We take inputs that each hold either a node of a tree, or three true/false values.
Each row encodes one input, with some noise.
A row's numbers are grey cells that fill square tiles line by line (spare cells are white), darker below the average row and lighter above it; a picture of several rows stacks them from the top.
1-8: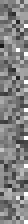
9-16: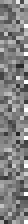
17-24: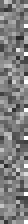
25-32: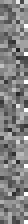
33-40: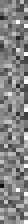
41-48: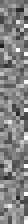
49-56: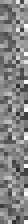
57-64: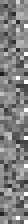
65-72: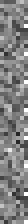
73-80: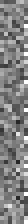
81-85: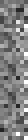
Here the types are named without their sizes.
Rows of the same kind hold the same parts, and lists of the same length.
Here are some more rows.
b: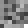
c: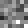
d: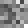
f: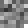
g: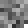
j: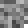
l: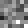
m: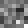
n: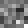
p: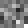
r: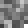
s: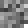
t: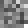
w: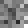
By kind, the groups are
b, d, f, g, j, r, s, t, w
c, l, m, n, p

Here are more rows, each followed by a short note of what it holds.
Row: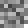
a node of a tree
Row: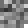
a node of a tree
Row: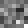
three true/false values
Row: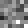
three true/false values
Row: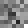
a node of a tree
